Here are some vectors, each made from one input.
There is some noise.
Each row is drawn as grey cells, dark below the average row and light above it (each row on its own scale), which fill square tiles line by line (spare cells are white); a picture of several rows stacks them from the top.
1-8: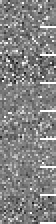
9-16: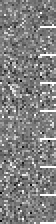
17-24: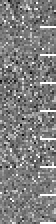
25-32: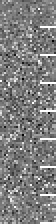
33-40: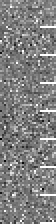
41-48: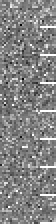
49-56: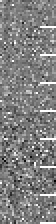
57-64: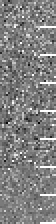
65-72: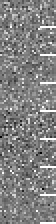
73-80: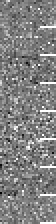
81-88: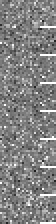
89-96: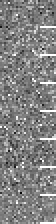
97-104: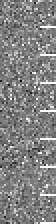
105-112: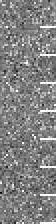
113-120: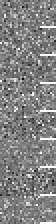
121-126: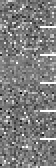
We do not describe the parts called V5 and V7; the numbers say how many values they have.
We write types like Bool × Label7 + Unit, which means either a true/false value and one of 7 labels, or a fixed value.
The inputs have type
(Bool × Circle8 + V7) × V5.
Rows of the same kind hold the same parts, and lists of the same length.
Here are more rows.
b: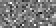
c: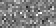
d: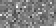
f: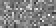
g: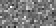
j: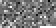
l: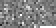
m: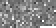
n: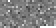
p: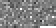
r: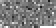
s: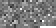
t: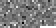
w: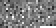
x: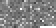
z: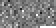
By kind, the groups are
b, f, j, n, p, r, s, t, x
c, d, g, l, m, w, z

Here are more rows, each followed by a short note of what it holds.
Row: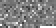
a value of V5 and a value of V7
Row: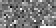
a value of V5 and a value of V7
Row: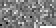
a point on an 8-point circle, a true/false value and a value of V5
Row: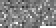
a value of V5 and a value of V7
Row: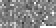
a value of V5 and a value of V7
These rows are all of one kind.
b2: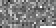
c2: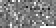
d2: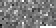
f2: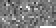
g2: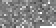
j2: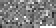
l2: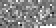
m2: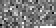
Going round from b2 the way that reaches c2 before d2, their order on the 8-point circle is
b2, j2, f2, l2, g2, m2, c2, d2.
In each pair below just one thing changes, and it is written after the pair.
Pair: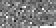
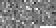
the place on the 8-point circle
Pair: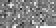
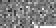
the value of V5
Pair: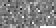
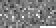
the value of V5
